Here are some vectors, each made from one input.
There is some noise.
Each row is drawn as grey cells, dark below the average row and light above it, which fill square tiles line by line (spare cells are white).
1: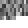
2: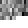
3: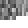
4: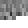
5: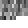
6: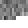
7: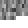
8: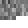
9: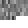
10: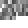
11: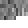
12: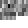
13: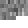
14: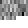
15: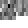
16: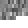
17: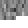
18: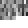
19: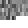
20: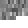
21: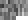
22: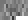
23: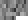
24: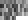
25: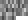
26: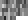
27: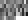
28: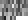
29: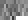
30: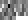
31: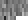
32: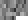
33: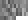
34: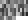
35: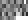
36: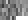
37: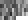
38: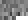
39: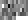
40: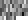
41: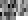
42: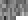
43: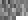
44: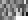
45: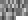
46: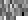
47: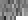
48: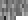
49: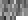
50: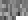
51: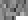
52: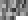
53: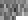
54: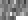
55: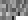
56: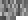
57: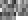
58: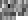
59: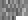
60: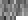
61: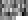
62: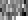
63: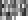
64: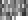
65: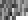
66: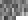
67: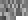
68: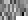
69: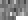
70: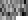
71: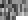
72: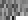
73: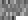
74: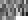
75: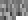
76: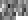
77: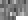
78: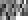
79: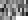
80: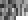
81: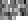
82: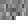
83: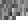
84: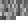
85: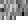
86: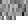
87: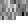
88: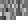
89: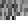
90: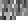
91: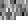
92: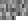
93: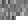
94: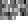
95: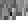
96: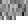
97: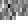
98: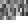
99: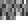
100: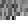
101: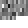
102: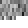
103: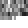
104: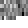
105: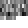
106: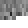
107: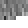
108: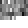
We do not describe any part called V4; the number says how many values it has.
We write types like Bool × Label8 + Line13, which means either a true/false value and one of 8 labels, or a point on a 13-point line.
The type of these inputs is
Bool × Bool × Bool × Bool + (Label5 + Line5) × V4.
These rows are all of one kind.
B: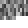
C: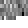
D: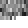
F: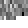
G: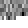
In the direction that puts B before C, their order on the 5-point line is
B, F, C, G, D.
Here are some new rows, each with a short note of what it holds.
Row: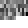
a point on a 5-point line and a value of V4
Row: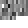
a point on a 5-point line and a value of V4
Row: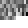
one of 5 labels and a value of V4
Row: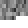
four true/false values
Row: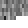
four true/false values
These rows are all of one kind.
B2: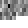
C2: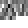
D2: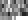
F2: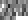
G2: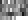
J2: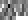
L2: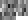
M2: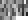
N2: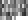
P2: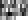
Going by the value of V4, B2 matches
C2, F2, J2 and L2.
